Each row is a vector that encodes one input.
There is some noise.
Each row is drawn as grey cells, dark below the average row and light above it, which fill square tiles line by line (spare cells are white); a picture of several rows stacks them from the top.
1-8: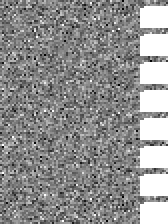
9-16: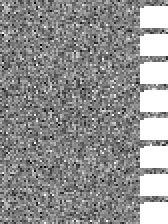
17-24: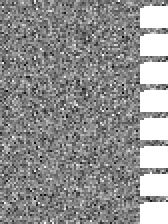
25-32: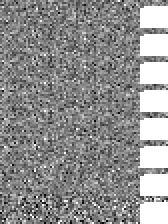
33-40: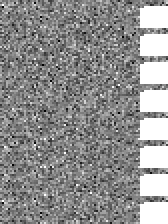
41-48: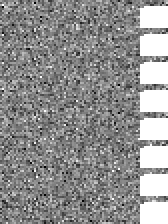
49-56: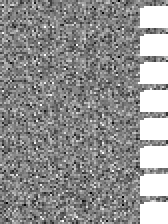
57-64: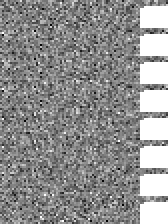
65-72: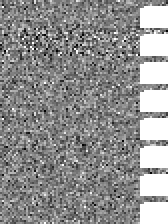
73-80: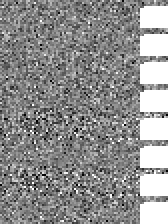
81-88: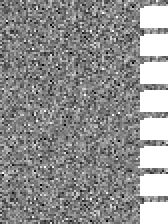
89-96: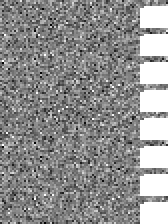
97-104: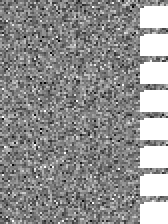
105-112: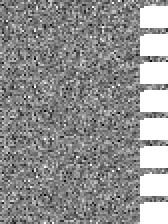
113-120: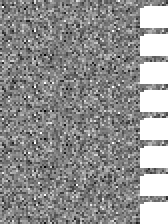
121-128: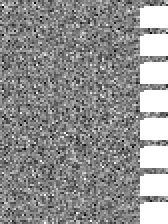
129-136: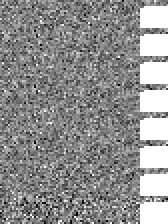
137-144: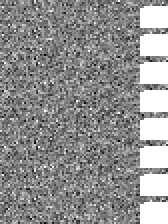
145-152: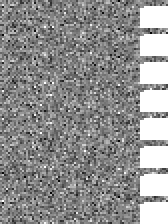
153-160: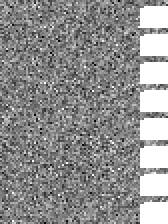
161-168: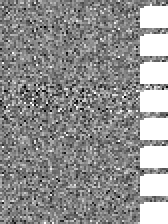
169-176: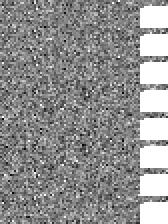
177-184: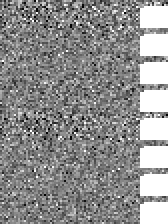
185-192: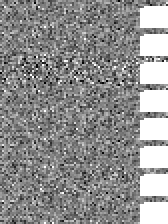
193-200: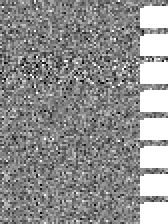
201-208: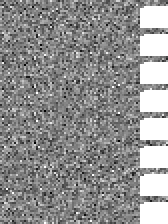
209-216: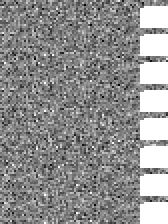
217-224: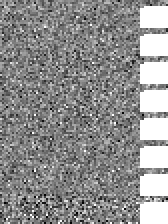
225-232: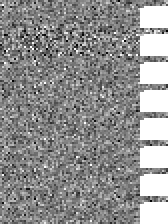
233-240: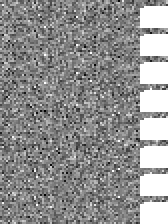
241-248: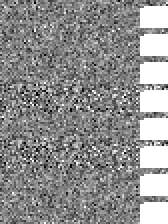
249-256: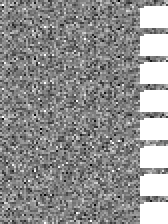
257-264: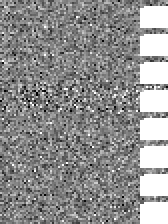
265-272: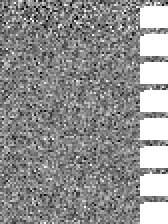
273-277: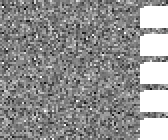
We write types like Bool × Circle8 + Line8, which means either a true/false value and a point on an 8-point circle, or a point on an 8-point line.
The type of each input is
Bool × Circle11 + (Circle6 + Unit) × Tree8.
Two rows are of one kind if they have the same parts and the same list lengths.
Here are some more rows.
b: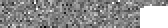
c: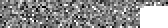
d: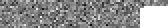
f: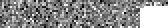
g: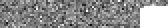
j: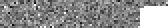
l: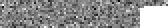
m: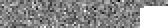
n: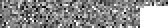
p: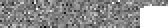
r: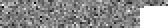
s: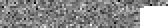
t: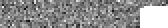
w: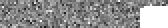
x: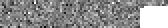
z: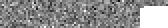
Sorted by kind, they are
b, p, t, w, x
c, f, j, l, m, n, r, s, z
d, g

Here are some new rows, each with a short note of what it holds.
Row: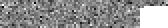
a point on an 11-point circle and a true/false value
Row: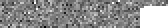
a node of an 8-node tree
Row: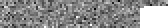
a point on an 11-point circle and a true/false value
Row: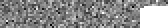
a point on a 6-point circle and a node of an 8-node tree
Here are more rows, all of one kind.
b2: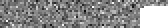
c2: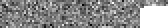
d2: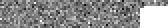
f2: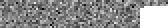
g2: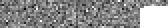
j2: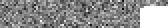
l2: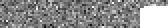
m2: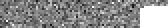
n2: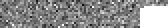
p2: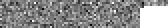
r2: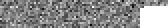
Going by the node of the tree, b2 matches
m2, n2 and r2.
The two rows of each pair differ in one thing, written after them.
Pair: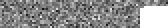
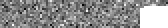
the place on the 6-point circle
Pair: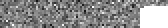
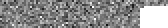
the place on the 6-point circle
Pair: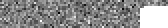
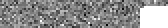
the place on the 6-point circle
